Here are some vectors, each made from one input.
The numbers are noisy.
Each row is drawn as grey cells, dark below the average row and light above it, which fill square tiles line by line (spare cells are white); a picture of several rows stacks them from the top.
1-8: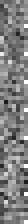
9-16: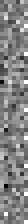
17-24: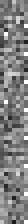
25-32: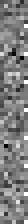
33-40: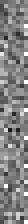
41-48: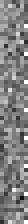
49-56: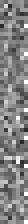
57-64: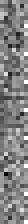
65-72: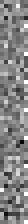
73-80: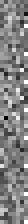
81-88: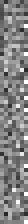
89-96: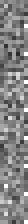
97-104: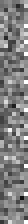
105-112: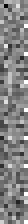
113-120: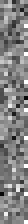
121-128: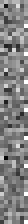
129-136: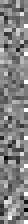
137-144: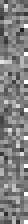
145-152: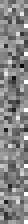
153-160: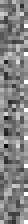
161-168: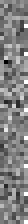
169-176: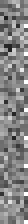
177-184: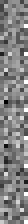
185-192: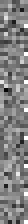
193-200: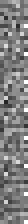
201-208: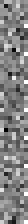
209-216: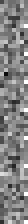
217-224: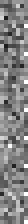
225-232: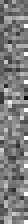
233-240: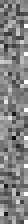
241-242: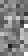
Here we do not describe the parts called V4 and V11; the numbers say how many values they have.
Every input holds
either a point on a 6-point line and a value of V4, or a node of a 9-node tree, or a value of V11.
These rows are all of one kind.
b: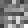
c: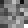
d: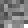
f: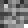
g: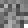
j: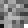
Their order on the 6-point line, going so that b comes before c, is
j, d, b, g, f, c.
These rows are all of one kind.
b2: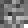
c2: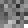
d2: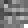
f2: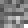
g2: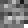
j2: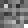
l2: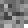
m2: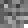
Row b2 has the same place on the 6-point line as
c2 and m2.
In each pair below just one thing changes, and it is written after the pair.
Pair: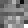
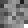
the value of V4
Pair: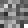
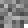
the place on the 6-point line
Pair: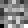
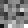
the place on the 6-point line
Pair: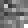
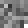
the value of V4
